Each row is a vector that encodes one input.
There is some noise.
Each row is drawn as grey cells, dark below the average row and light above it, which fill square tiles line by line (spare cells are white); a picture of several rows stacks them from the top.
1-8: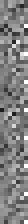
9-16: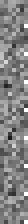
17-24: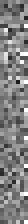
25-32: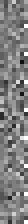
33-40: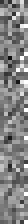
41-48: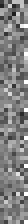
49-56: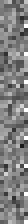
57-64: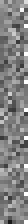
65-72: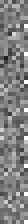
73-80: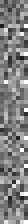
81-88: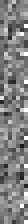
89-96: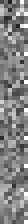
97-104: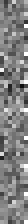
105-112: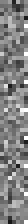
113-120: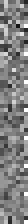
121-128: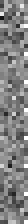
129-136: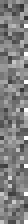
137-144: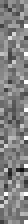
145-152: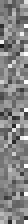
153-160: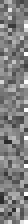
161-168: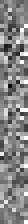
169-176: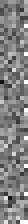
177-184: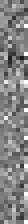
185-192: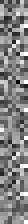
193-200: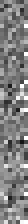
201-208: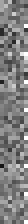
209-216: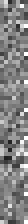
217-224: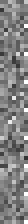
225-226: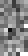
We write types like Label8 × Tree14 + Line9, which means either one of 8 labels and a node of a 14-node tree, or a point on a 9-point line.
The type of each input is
Bool × Tree11 + Circle6 × (Tree10 + Unit) + Line8.
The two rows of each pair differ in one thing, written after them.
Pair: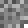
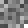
the node of the tree
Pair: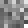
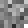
the place on the 6-point circle
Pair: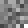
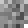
the place on the 6-point circle
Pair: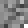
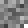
the node of the tree
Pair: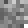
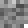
the node of the tree
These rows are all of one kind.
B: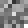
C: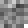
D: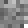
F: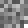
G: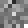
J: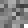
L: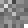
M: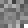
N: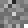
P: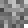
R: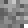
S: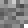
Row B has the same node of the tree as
F, G, M and N.
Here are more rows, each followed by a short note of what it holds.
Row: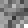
a node of an 11-node tree and a true/false value
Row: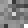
a point on a 6-point circle and a node of a 10-node tree
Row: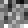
a point on an 8-point line
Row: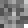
a point on a 6-point circle
